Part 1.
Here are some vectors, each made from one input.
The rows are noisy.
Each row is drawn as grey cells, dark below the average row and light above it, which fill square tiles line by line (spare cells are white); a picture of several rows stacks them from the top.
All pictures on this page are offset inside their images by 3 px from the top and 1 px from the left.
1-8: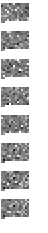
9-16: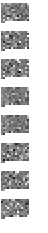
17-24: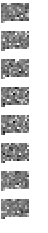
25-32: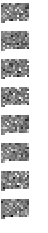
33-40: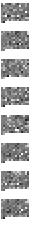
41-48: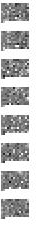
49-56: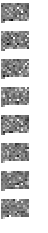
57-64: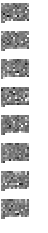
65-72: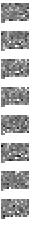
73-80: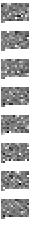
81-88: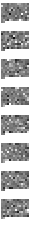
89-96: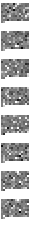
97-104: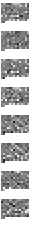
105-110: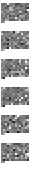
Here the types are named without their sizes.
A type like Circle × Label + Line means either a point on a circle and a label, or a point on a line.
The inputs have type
Circle × Line.
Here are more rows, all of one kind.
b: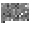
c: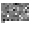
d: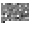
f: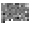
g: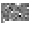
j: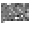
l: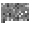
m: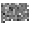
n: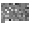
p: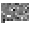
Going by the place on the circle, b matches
d, f, l and m.
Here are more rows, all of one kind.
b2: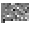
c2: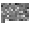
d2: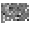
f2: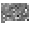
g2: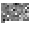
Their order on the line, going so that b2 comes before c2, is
b2, c2, g2, f2, d2.
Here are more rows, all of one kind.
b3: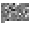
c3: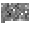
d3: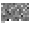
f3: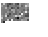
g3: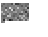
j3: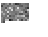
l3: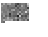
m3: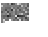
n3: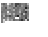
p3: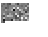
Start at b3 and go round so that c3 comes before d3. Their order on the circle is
b3, p3, g3, j3, n3, l3, f3, c3, m3, d3.
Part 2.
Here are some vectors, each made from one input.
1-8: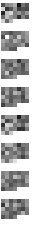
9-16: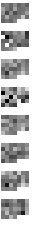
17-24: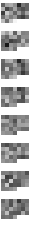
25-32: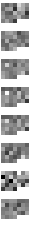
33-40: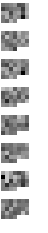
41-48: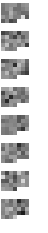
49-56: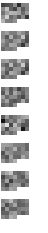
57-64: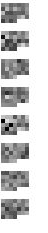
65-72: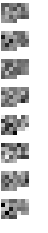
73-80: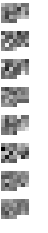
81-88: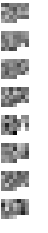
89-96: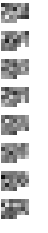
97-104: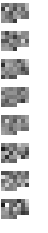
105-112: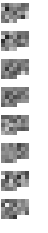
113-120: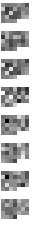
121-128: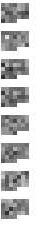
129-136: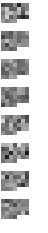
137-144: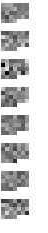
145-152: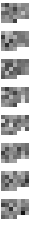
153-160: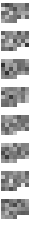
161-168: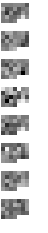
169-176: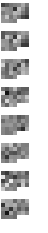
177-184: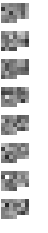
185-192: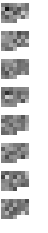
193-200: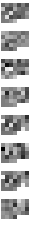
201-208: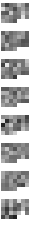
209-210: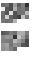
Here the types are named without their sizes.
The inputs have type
(Bool × Bool × Bool × Bool + Unit) × Label.
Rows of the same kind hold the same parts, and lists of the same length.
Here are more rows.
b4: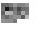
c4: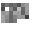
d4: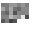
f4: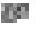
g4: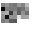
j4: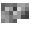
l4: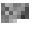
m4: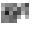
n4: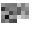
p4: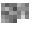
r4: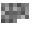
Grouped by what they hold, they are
b4, c4, d4, f4, g4, m4, n4, p4, r4
j4, l4

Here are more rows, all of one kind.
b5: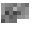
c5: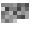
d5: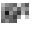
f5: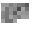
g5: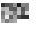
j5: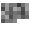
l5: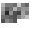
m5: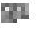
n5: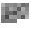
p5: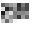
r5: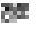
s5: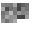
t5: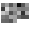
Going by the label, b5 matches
d5, j5 and l5.
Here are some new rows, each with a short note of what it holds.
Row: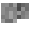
a label and four true/false values
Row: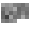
a label and four true/false values
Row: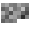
a label
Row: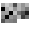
a label
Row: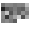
a label and four true/false values
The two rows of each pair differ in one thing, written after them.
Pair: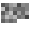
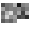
one of the four true/false values
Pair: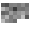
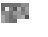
one of the four true/false values
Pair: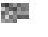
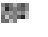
the label
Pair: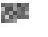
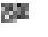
one of the four true/false values
